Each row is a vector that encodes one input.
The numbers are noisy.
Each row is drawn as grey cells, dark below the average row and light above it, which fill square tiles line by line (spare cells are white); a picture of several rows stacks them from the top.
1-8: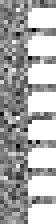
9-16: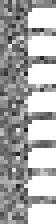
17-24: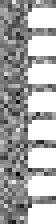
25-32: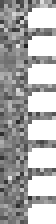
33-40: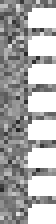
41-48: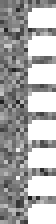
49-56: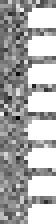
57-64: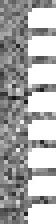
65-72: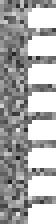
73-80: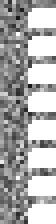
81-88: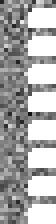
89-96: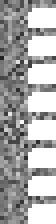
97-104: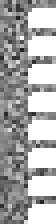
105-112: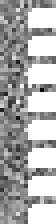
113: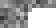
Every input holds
a point on a 6-point circle, together with either a point on a 6-point line, or a point on a 7-point line.
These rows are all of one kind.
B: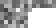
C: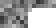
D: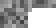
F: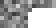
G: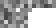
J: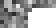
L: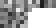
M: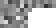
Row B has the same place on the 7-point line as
G and J.
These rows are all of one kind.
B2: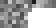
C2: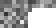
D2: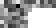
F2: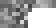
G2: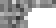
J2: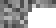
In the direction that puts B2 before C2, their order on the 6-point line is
G2, F2, D2, B2, J2, C2.
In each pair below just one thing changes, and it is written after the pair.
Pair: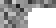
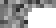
the place on the 6-point circle
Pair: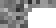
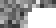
the place on the 6-point circle
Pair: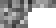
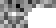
the place on the 6-point circle
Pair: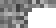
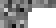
the place on the 6-point line
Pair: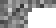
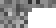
the place on the 6-point circle
